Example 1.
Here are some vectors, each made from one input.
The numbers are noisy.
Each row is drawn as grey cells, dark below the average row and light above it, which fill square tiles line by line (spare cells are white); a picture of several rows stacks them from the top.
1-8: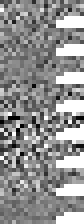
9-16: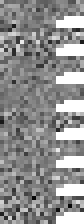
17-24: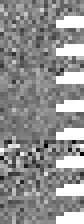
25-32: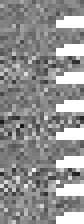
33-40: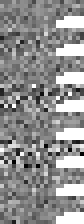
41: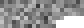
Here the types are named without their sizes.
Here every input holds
a label, together with either a fixed value, or three true/false values.
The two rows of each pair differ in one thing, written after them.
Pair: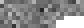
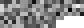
the label
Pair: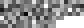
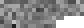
the label
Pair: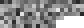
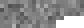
the label
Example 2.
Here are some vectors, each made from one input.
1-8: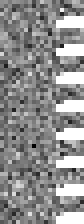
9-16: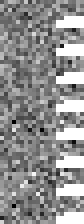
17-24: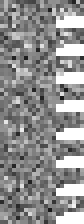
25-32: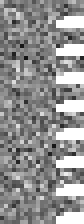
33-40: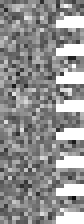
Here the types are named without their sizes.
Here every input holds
a point on a circle, together with either a fixed value, or a point on each of two lines.
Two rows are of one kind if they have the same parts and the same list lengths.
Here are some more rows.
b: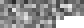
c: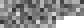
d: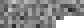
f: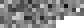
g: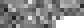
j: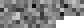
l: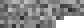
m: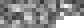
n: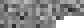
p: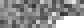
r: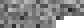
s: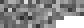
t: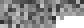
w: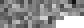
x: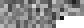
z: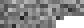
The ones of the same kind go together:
b, c, f, j, p, t, x
d, g, l, m, n, r, s, w, z

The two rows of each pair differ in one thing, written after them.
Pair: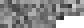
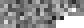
the place on the circle
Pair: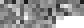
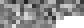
the place on one of the two lines
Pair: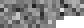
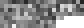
the place on the circle
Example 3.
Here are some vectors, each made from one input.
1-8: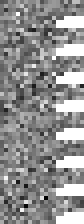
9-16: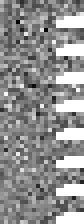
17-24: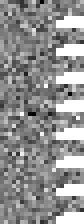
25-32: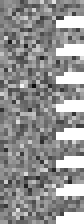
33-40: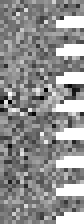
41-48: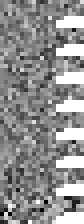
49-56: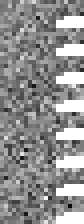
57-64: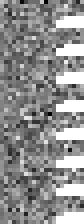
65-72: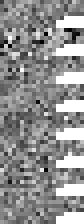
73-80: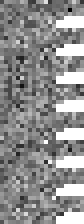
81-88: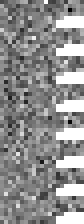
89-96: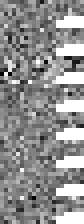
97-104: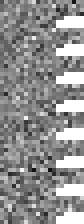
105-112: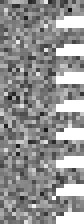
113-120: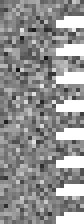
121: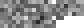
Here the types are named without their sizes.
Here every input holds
either a point on a circle, or a fixed value, or a point on each of two lines.
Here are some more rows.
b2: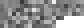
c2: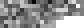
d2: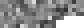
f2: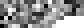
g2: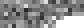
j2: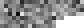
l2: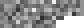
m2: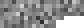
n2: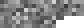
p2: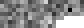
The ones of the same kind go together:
b2, d2, l2, m2, n2
c2, g2, j2, p2
f2

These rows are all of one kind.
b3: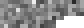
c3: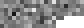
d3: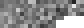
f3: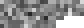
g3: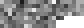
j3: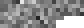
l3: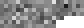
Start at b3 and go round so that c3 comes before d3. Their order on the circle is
b3, f3, g3, c3, l3, j3, d3.
